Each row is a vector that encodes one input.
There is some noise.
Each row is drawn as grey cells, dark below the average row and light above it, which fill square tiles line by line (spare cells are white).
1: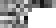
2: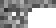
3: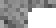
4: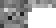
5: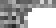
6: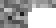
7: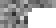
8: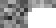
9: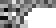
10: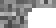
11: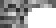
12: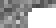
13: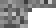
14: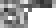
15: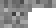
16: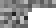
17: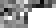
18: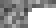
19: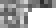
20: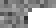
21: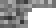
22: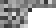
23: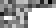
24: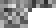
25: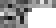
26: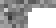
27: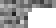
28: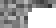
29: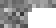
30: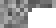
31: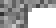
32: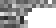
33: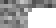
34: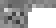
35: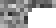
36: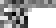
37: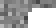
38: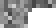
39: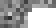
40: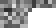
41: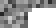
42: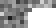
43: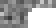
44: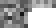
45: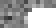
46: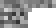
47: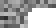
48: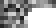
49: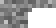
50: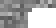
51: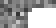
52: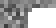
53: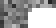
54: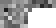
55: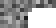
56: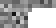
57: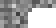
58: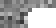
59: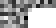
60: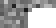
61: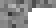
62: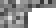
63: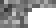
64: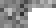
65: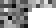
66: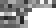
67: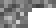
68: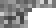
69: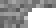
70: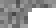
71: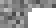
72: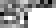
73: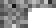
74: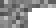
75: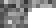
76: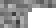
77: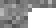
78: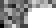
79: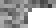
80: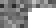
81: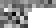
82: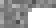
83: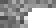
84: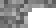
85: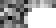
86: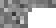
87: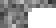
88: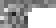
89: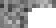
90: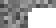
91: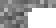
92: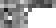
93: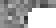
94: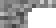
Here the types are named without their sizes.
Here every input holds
a point on a line and a true/false value.
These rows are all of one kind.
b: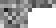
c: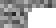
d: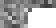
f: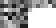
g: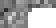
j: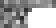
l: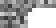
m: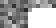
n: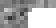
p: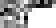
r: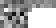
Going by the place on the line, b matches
l, n, p and r.
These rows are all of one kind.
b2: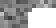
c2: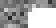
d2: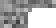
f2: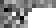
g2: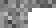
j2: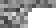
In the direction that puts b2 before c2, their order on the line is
f2, b2, g2, d2, j2, c2.
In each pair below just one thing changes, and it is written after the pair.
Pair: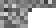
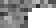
the true/false value
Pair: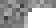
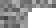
the place on the line
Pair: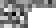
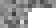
the place on the line
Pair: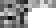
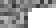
the true/false value
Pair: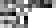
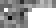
the place on the line
